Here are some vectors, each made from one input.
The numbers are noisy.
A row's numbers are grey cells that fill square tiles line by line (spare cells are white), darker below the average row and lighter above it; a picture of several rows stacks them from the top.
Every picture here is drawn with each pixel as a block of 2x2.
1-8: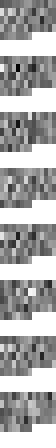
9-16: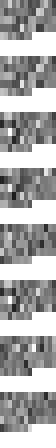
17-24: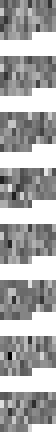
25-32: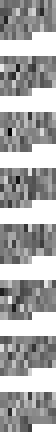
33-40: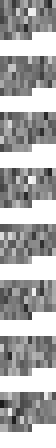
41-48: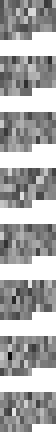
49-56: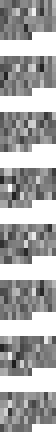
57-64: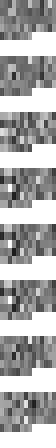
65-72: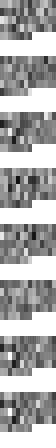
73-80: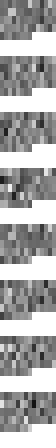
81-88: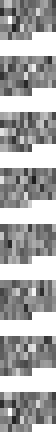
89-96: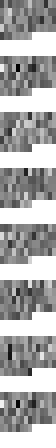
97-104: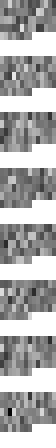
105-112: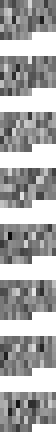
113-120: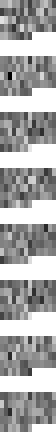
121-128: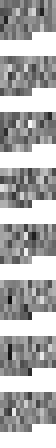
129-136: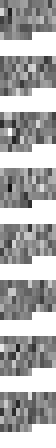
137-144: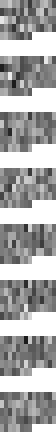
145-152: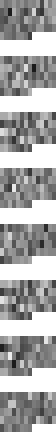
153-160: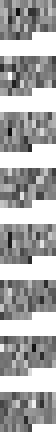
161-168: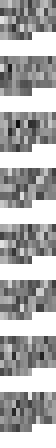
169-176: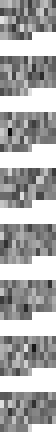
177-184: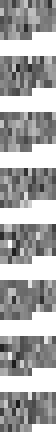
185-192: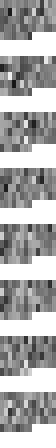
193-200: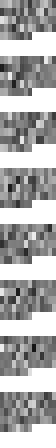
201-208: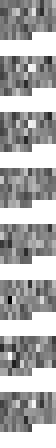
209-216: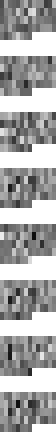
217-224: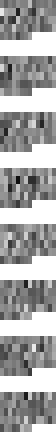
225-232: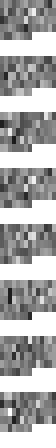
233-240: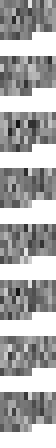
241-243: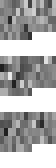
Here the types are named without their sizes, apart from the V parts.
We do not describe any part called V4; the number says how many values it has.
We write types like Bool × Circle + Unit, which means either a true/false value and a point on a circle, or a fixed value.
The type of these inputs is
(Bool × Tree + Unit) × V4.
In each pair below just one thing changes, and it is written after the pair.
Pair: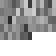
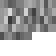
the true/false value
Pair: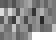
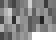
the value of V4
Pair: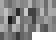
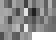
the node of the tree
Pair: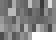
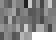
the node of the tree
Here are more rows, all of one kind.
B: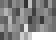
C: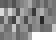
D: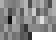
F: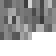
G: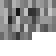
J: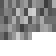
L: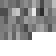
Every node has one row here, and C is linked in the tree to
D, F and L.
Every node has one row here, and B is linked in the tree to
F.
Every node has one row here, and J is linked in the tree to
L.
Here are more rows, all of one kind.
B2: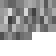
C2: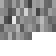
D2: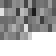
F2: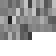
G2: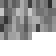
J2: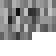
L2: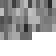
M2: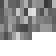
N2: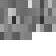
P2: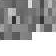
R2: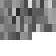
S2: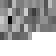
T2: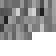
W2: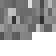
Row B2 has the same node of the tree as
L2, N2, P2 and W2.
